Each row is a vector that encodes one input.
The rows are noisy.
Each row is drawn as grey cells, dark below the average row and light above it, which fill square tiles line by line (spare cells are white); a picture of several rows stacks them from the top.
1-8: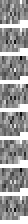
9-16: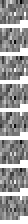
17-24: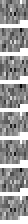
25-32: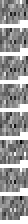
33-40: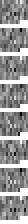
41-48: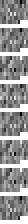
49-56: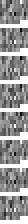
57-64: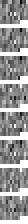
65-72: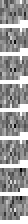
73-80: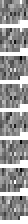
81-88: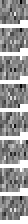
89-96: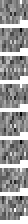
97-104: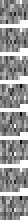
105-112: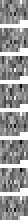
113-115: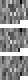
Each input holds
one of 11 labels, a node of a 10-node tree and a true/false value.
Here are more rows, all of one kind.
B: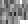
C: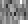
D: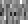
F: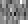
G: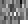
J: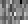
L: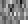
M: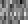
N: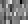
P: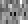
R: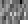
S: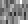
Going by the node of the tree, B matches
J, M and R.
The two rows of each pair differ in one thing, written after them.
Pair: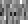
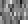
the true/false value
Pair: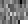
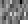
the label
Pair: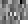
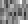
the true/false value
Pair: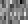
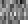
the node of the tree
